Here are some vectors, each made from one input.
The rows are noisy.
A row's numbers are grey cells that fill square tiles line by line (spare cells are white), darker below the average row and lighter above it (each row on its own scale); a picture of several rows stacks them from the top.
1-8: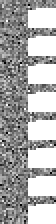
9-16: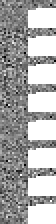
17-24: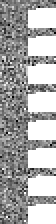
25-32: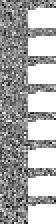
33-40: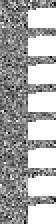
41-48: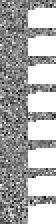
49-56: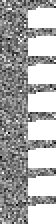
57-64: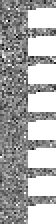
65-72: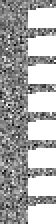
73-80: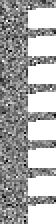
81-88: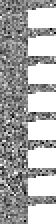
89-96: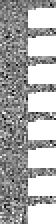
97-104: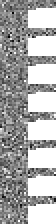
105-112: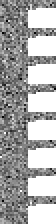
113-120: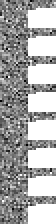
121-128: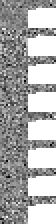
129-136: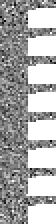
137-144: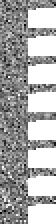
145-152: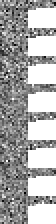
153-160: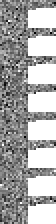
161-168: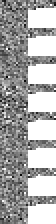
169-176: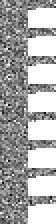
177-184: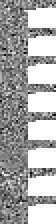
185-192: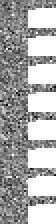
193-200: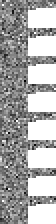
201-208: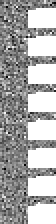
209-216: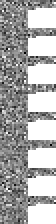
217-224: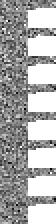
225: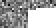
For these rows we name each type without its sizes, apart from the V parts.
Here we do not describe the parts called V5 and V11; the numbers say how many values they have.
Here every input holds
either a point on a line and a true/false value, or a value of V5 and a value of V11.
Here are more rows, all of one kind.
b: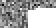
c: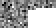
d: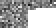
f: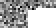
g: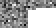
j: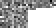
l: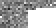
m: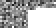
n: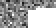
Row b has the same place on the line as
m and n.
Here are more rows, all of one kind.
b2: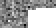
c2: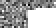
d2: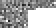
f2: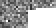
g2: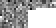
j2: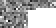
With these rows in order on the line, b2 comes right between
f2 and g2.
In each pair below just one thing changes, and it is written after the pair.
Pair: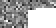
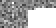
the true/false value
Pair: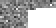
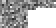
the place on the line
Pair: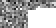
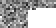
the place on the line
